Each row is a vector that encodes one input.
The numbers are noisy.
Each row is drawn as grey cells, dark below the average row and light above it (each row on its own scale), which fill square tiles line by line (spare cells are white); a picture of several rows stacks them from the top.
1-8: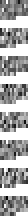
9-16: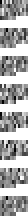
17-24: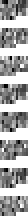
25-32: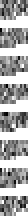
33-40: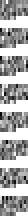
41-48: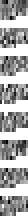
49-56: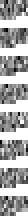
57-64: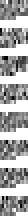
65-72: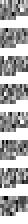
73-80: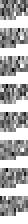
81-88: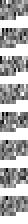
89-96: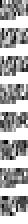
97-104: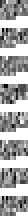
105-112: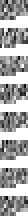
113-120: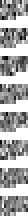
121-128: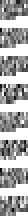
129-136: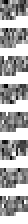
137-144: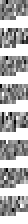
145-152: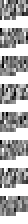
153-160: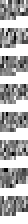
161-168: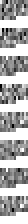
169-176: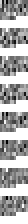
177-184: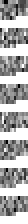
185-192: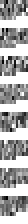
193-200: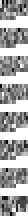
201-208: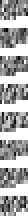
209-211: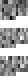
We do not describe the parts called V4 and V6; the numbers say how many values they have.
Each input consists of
one of 5 labels, together with either one of 5 labels and a value of V6, or one of 8 labels and a value of V4.
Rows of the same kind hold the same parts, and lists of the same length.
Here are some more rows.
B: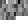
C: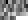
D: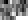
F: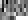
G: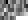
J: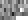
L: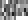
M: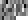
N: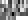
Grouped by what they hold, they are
B, J, L, N
C, D, F, G, M

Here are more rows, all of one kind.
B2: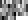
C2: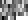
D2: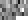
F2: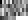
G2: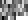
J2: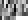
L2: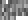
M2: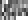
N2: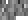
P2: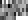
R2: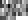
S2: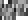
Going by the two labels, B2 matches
C2, G2 and R2.
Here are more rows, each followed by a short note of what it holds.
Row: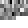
one of 5 labels, one of 8 labels and a value of V4
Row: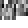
one of 5 labels, one of 8 labels and a value of V4
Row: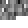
one of 5 labels, one of 8 labels and a value of V4
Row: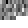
two labels (each one of 5) and a value of V6
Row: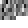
two labels (each one of 5) and a value of V6
